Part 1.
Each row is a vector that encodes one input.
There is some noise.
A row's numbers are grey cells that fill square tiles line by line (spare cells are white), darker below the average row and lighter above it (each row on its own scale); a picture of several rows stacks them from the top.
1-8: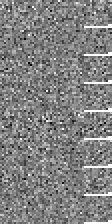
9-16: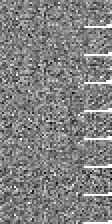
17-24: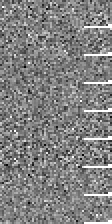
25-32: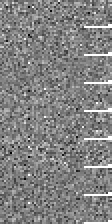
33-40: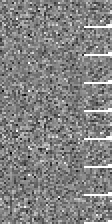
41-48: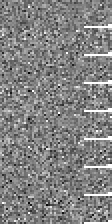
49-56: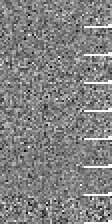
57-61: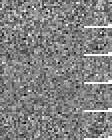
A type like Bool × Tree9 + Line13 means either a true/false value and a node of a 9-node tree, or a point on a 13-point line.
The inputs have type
List2(Line5).
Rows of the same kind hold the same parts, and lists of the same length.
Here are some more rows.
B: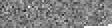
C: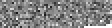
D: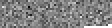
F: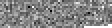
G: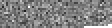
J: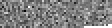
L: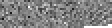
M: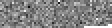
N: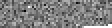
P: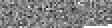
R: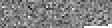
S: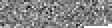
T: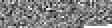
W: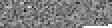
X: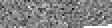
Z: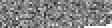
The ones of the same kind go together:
B, G, J, L, N, P, T, W, X
C, Z
D, F, M, R, S

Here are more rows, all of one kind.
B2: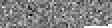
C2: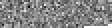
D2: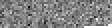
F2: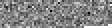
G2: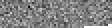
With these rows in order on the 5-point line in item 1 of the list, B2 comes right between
D2 and G2.
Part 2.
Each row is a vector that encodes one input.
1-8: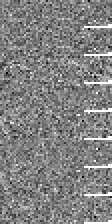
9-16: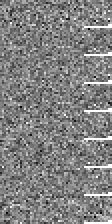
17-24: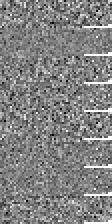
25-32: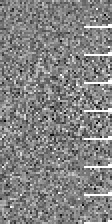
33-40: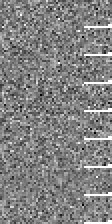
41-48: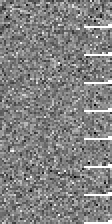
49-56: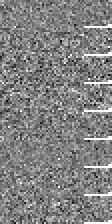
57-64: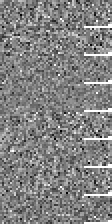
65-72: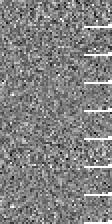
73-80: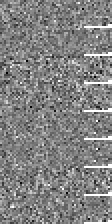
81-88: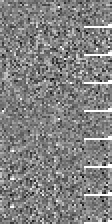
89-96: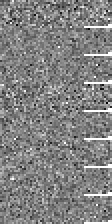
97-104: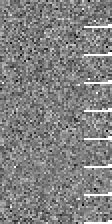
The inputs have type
Label10 × (Line3 × Line3 + Unit).
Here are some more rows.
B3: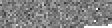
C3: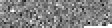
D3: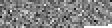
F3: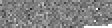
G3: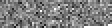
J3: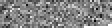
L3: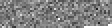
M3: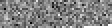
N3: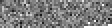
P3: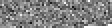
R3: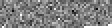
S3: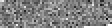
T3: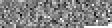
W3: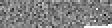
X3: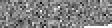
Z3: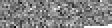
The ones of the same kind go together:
B3, C3, F3, J3, S3, T3
D3, G3, L3, M3, N3, P3, R3, W3, X3, Z3

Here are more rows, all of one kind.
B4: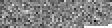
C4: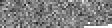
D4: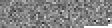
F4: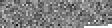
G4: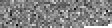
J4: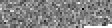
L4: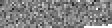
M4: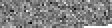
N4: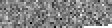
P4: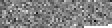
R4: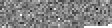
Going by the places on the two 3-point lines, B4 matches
F4 and G4.
